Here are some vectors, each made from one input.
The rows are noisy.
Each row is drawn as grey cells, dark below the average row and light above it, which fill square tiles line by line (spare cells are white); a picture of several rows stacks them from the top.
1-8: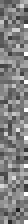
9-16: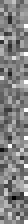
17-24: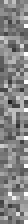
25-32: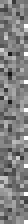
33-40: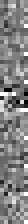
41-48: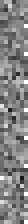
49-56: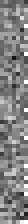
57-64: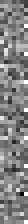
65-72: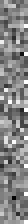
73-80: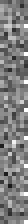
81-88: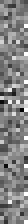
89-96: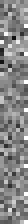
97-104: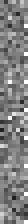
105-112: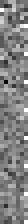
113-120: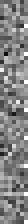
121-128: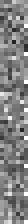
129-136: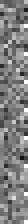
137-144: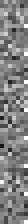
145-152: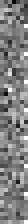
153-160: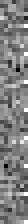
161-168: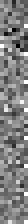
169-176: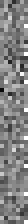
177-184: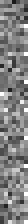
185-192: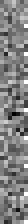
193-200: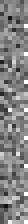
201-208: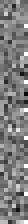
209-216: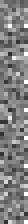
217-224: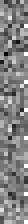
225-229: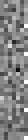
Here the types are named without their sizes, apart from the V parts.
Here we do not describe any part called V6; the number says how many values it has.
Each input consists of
a point on a circle, together with either a point on a line, or a value of V6.
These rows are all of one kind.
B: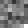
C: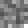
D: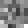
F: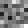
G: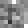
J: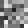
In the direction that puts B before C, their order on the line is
J, B, G, C, F, D.
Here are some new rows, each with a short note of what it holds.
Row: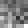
a point on a circle and a value of V6
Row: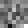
a point on a circle and a point on a line
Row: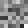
a point on a circle and a point on a line
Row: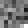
a point on a circle and a point on a line
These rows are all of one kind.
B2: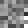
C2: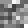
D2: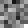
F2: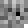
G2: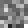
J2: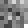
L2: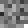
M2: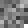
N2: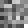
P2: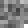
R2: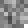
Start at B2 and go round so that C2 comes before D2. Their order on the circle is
B2, C2, R2, L2, D2, M2, J2, N2, G2, F2, P2.
